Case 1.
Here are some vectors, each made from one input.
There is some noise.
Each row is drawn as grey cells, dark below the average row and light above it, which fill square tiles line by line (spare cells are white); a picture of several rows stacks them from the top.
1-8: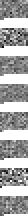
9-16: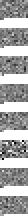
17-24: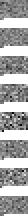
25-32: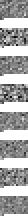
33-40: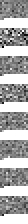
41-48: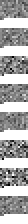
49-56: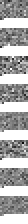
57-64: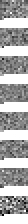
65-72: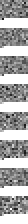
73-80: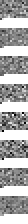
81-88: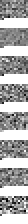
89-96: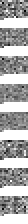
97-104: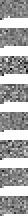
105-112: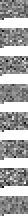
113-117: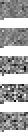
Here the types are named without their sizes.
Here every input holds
a list of points on a line.
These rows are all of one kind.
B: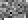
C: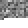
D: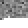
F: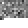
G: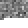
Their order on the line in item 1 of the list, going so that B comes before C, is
D, B, F, C, G.
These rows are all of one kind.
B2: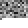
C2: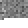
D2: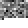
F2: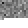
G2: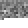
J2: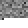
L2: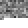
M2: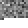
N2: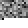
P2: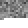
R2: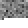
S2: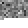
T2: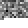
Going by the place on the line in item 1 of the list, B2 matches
C2, D2, G2 and R2.
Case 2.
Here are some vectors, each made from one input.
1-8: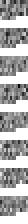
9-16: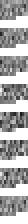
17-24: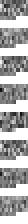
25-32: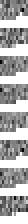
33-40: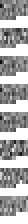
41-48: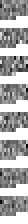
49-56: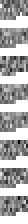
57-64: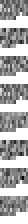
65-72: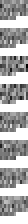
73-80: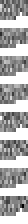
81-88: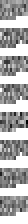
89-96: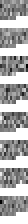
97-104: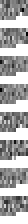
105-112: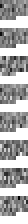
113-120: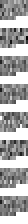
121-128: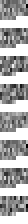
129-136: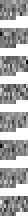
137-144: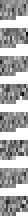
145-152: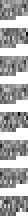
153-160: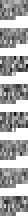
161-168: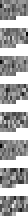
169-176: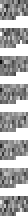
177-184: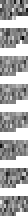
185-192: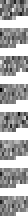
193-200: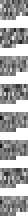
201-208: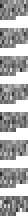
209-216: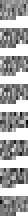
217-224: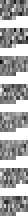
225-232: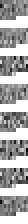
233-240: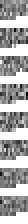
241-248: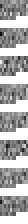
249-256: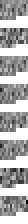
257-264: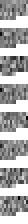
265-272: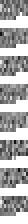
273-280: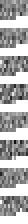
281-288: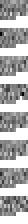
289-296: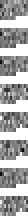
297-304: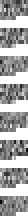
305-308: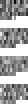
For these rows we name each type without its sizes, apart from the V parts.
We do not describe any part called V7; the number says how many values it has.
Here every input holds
either a point on a circle, or a node of a tree, or a value of V7.
